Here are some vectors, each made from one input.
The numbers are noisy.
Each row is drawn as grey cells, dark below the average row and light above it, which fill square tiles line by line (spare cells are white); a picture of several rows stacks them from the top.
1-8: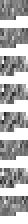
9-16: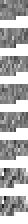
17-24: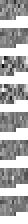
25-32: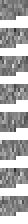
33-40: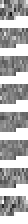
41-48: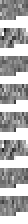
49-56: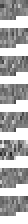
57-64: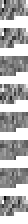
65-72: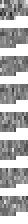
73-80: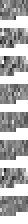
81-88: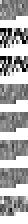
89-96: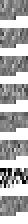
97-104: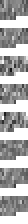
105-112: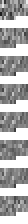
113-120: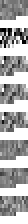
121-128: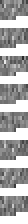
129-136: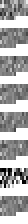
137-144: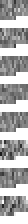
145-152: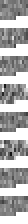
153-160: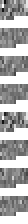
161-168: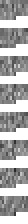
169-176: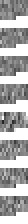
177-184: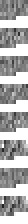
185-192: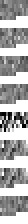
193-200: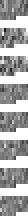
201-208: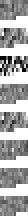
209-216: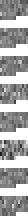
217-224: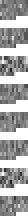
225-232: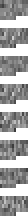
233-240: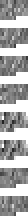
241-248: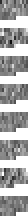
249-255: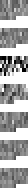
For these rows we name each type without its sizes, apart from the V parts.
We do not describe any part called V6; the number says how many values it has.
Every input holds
a list of items, each a true/false value and a value of V6.
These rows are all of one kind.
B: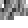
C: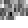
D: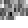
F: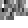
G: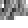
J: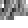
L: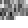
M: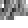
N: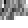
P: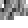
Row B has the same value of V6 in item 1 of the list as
C, D and P.
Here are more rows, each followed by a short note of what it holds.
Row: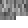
a list of two items
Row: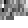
a list of one item
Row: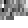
a list of one item
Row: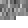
a list of two items
